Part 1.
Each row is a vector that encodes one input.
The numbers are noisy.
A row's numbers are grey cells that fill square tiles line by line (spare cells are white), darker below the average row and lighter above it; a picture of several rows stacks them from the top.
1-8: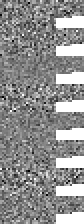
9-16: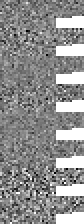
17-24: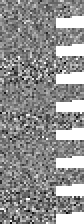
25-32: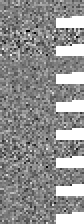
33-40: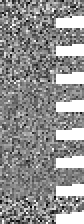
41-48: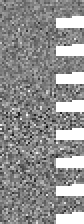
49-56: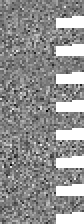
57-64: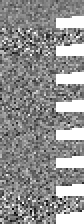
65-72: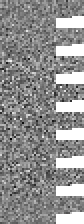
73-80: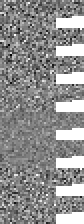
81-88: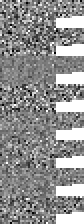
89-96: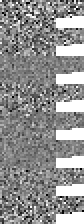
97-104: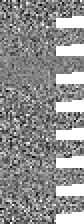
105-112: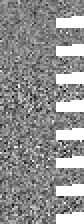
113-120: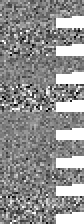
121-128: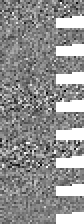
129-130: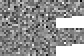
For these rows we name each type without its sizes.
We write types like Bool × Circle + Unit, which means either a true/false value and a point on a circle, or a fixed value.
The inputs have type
(Bool × Bool × Bool + Line) × Tree.
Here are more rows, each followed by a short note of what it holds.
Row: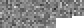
a point on a line and a node of a tree
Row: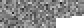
a point on a line and a node of a tree
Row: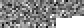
a node of a tree and three true/false values
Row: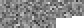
a point on a line and a node of a tree
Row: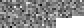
a point on a line and a node of a tree
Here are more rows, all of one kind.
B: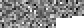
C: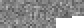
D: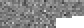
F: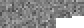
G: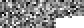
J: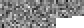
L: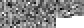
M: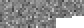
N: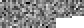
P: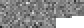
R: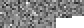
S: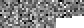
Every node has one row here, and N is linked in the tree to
G.
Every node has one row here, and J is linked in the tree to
D and F.
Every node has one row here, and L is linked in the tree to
M.
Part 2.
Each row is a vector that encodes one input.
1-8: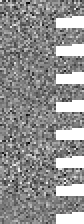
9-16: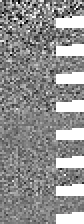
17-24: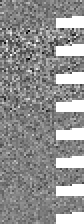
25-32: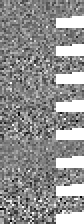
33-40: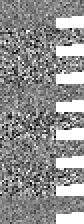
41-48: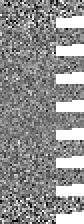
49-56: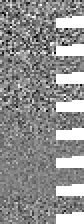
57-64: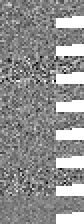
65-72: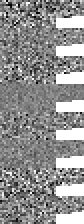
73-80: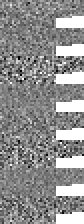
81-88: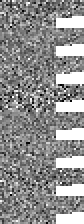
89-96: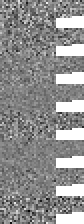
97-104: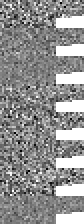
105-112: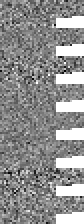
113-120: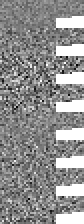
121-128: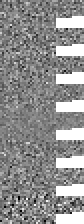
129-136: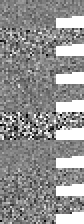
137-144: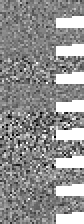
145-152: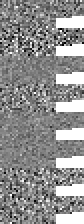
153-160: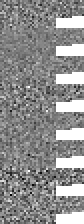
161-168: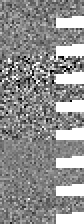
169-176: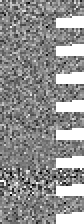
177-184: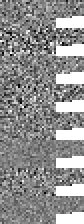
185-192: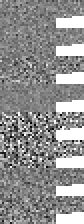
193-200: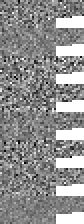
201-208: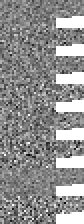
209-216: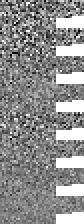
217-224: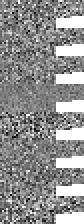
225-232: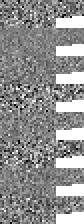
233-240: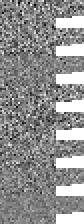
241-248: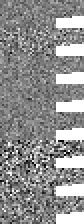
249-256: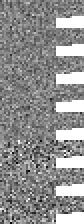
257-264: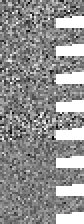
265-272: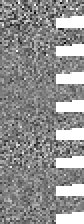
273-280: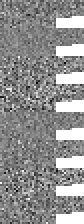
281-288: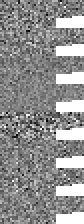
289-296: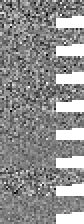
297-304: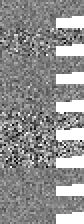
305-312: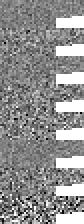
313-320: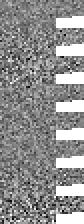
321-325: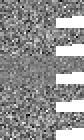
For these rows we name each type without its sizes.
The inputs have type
Bool × Bool × Bool × Bool × Bool × Line + Tree.
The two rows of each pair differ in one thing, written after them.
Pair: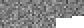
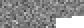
the place on the line
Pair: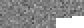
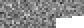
the place on the line
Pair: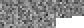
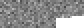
one of the five true/false values
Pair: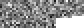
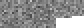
the place on the line
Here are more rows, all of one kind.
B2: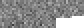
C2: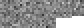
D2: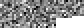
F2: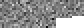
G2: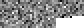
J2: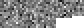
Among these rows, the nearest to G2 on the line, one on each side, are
C2 and J2.
